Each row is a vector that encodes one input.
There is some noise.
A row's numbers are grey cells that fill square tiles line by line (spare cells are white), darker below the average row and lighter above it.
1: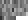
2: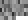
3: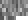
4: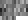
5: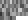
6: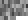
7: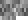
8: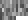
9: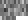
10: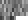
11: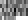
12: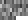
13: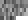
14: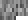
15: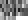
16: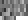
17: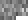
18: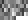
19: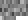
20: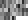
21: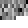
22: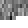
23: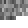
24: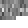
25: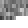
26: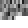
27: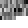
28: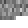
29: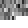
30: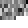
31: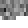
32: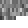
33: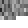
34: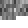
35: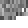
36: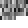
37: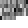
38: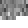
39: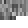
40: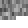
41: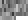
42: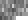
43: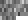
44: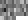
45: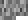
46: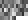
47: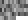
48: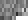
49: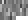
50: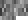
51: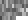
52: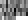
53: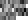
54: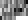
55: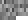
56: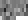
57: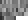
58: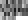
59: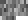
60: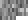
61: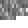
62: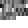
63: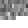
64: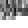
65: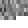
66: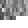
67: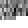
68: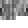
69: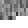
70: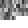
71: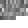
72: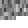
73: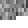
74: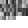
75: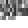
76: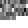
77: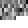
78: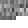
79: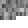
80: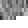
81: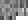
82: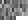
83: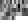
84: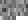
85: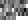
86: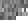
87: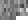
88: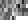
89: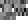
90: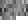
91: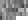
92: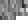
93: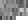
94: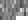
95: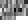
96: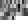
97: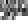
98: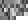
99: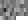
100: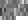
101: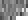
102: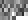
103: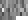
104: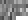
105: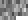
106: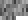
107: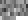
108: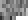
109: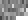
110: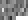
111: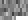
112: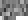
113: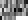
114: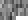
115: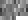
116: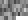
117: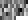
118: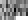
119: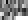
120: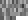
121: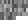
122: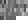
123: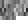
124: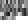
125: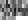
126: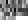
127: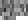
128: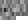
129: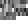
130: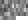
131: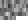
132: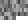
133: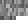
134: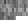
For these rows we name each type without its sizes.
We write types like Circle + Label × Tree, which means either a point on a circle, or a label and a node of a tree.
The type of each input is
Circle + List(Line).
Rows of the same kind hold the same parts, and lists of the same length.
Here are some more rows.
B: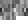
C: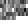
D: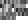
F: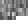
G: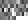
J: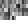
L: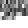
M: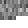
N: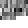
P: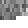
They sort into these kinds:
B
C, D
F, M, P
G, J, L, N

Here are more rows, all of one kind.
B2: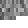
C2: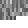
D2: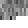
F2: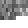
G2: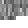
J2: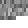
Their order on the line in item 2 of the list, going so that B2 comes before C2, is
F2, B2, J2, C2, D2, G2.
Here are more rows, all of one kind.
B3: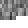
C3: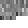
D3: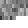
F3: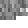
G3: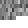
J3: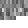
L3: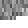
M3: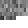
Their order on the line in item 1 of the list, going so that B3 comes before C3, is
J3, M3, G3, B3, C3, L3, D3, F3.
